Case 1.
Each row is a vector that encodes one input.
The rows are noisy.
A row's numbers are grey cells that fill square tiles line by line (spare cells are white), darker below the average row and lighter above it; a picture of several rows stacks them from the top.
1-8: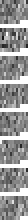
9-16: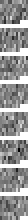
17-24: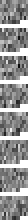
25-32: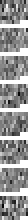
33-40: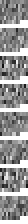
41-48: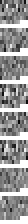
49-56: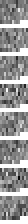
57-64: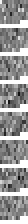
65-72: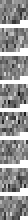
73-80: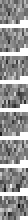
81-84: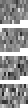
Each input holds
either a point on a 10-point line, or a node of a 9-node tree.
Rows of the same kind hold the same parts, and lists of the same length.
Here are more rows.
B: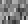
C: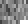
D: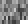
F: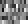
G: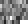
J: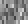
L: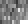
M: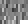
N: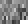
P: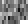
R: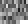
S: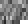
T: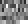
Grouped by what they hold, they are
B, D, F, G, N, P, R, S, T
C, J, L, M

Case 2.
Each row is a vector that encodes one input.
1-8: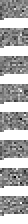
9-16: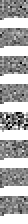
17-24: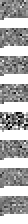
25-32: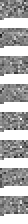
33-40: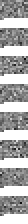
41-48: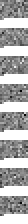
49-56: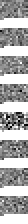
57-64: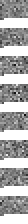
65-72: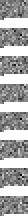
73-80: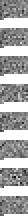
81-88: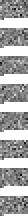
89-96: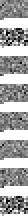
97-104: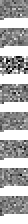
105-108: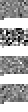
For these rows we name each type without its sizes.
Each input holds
a list of points on a line.
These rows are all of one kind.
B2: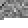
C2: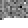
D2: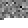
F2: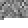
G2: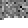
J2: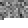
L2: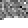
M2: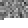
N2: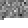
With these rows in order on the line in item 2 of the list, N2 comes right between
G2 and L2.
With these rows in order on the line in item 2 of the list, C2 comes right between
F2 and J2.
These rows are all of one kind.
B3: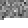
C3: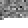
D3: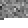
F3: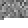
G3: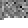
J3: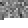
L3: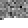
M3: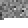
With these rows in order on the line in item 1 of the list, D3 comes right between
F3 and M3.
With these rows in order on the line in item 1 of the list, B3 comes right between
F3 and J3.
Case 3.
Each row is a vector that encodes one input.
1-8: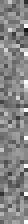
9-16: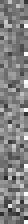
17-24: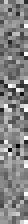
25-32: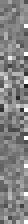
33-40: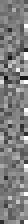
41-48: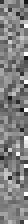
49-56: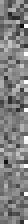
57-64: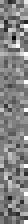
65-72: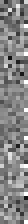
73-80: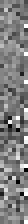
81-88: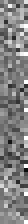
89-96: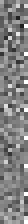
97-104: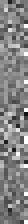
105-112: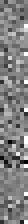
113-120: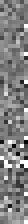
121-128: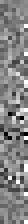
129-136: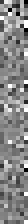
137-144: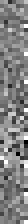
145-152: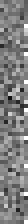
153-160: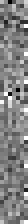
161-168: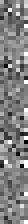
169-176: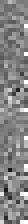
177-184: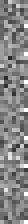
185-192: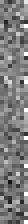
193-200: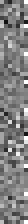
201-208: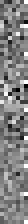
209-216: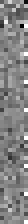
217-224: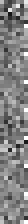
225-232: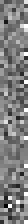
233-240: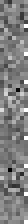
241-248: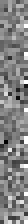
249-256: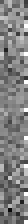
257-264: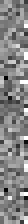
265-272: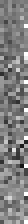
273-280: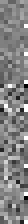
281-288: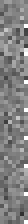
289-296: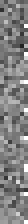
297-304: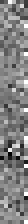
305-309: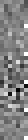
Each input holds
either a point on a 6-point circle, or one of 10 labels.
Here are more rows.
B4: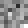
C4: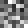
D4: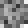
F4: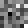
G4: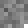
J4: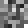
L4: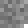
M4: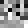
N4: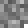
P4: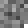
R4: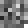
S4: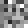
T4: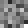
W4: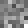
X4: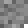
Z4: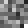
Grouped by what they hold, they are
B4, F4, G4, J4, L4, N4, P4, R4, S4, W4, X4, Z4
C4, D4, M4, T4

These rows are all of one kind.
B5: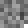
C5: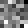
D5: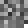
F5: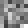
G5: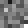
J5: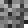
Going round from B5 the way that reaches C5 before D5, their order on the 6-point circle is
B5, C5, D5, J5, G5, F5.
